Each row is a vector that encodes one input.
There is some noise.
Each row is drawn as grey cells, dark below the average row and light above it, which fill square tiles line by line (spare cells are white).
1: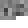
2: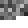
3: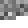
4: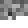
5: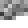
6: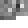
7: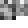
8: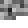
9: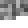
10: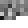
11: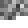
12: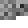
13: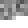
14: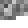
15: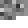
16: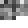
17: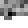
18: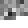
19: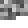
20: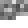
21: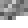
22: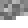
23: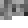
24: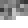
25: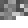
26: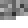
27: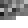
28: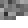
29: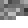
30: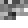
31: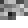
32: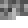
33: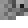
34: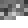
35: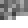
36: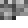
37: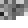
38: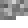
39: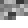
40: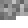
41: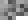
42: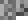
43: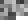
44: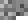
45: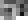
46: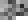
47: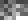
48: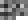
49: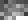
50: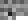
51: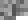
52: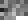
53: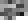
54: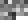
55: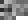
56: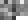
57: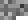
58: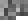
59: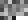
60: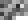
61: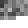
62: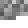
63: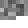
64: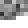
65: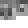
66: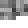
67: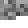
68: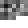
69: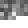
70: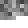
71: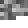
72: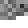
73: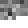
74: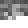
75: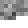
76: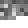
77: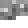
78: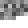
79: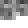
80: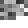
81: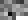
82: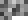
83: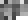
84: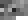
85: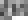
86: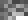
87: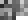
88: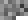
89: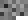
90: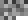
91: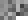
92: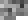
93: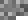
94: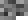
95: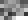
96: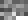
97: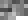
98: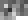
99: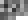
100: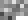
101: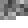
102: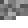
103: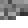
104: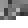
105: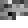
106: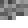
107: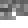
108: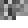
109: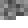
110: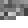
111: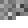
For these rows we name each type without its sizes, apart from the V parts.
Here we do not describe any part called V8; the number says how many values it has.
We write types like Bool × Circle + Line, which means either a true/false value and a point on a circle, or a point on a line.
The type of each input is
Label × (Line + V8).
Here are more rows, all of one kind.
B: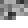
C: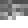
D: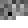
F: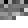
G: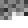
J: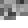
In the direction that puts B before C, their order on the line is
B, J, D, C, G, F.
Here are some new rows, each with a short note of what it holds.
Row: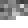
a label and a point on a line
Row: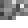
a label and a value of V8
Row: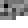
a label and a value of V8
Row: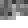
a label and a point on a line
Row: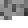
a label and a value of V8
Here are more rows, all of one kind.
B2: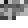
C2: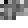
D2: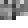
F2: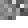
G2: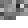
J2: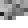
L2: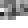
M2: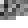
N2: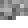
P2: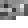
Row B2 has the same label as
C2 and D2.
